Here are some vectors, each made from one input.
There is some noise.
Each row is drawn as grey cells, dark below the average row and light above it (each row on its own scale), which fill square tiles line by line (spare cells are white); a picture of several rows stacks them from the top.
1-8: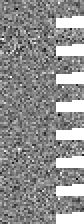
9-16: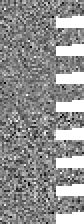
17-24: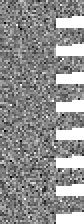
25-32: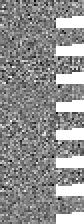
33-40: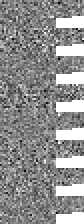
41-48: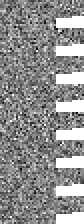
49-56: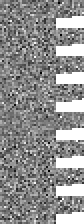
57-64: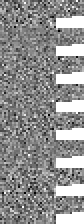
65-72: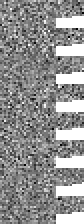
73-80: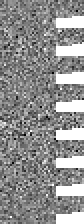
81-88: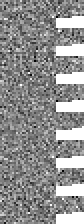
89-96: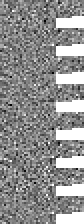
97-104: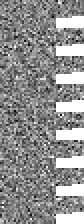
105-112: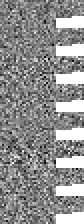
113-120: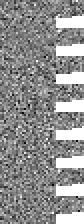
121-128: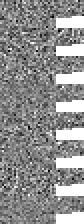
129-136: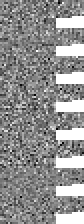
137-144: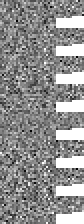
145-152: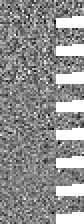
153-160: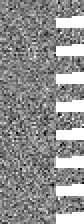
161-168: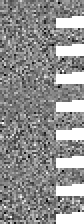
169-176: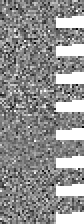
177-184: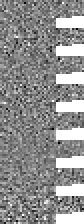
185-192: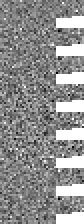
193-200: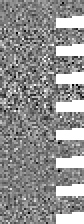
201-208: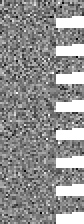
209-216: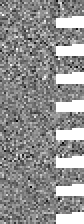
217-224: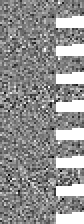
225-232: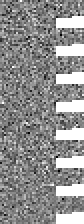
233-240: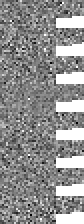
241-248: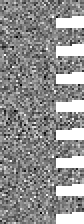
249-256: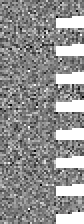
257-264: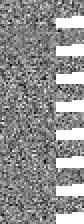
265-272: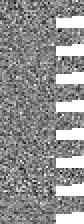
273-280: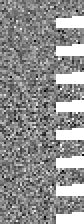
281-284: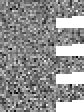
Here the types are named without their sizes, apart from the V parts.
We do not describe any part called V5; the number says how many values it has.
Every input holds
either a fixed value, or a label, a true/false value and a value of V5.
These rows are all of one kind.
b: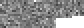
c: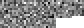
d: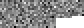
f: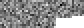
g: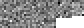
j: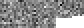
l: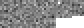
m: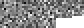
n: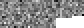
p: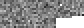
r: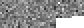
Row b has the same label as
d, f, m and n.
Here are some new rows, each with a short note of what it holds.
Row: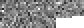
a fixed value
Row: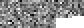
a label, a true/false value and a value of V5
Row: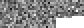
a label, a true/false value and a value of V5
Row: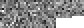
a fixed value
